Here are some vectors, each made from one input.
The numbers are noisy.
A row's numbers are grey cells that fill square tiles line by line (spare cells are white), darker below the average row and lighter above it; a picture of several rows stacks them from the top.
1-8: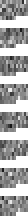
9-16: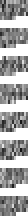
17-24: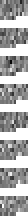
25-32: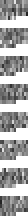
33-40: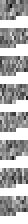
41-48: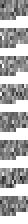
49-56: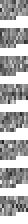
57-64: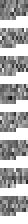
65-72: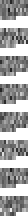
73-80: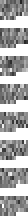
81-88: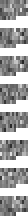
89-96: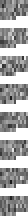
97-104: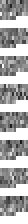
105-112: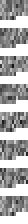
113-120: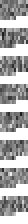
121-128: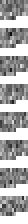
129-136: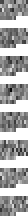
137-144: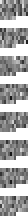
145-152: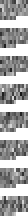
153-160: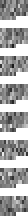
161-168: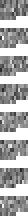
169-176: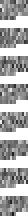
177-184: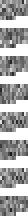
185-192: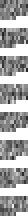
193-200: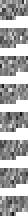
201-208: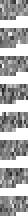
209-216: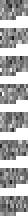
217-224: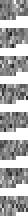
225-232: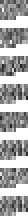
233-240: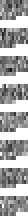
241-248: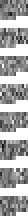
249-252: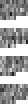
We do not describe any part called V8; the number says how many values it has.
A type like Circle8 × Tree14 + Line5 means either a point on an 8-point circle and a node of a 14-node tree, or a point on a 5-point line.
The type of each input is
Bool × Circle11 + Tree10 + Tree11 × V8.
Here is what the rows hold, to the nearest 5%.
About 35% of them hold a point on an 11-point circle and a true/false value. About 25% of them hold a node of a 10-node tree. The rest hold a node of an 11-node tree and a value of V8.
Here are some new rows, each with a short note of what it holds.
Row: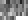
a point on an 11-point circle and a true/false value
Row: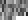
a node of a 10-node tree
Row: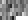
a point on an 11-point circle and a true/false value
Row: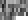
a node of a 10-node tree
